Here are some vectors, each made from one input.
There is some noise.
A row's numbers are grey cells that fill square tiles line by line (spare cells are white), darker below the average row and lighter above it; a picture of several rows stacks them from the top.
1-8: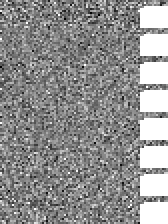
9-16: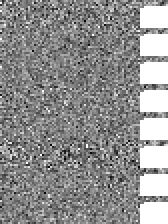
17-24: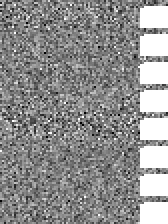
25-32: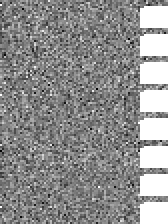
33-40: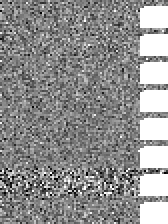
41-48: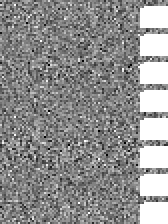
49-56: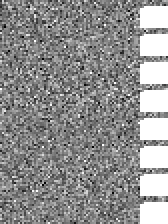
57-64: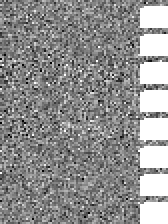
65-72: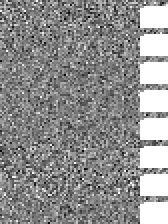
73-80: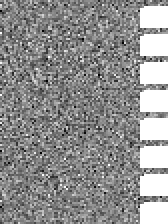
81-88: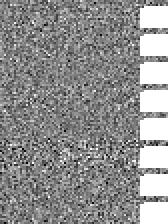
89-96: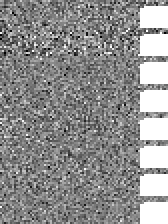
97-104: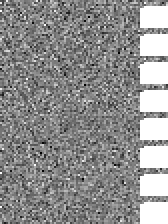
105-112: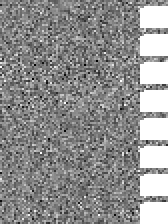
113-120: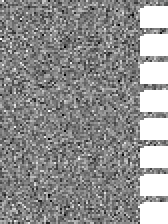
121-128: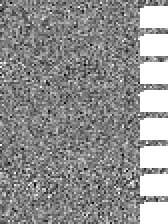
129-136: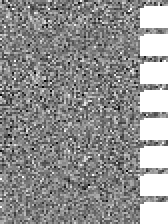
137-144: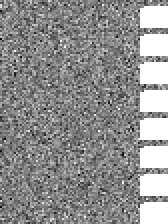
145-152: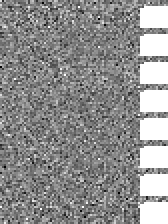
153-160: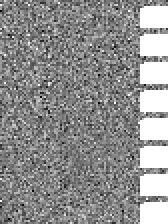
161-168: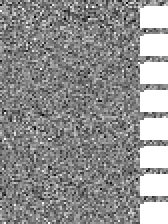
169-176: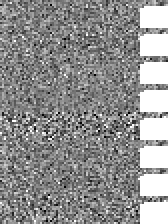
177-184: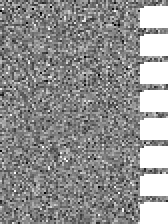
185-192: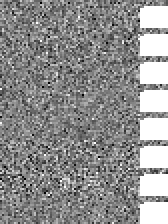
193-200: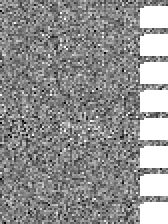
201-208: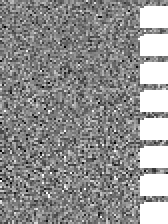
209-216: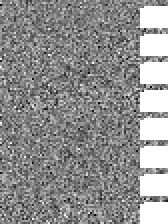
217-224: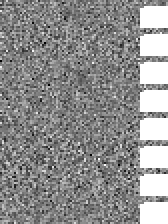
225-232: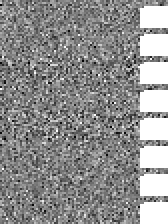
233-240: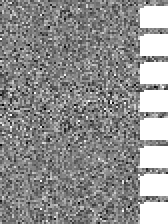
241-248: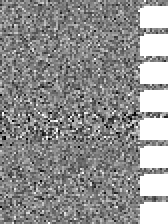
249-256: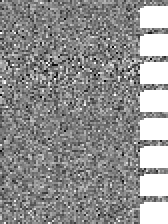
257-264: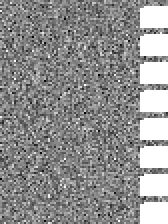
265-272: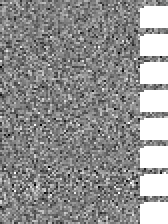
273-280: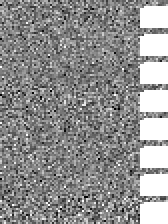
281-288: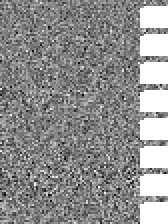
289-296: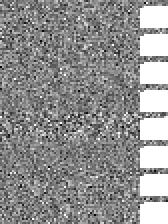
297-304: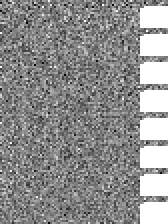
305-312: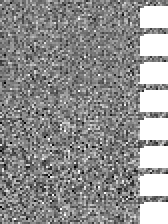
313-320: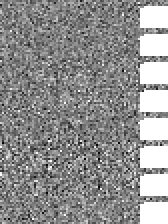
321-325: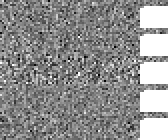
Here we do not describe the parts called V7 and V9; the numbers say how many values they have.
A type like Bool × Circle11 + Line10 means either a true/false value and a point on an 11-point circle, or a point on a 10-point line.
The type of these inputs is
(Circle11 + Line10 × V7) × V9.
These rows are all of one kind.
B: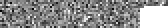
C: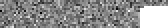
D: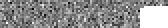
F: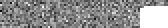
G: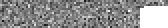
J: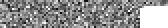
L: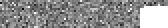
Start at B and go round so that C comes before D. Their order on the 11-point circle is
B, C, F, D, J, L, G.
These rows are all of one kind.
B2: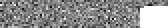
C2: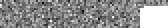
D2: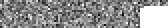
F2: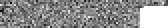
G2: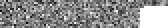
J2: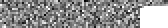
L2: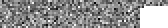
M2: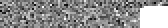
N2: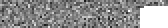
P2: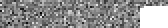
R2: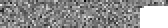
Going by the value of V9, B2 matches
F2, J2, N2 and R2.
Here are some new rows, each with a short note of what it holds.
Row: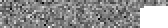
a point on an 11-point circle and a value of V9
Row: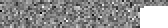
a point on an 11-point circle and a value of V9
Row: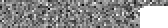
a point on a 10-point line, a value of V7 and a value of V9
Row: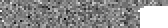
a point on a 10-point line, a value of V7 and a value of V9
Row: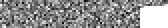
a point on an 11-point circle and a value of V9
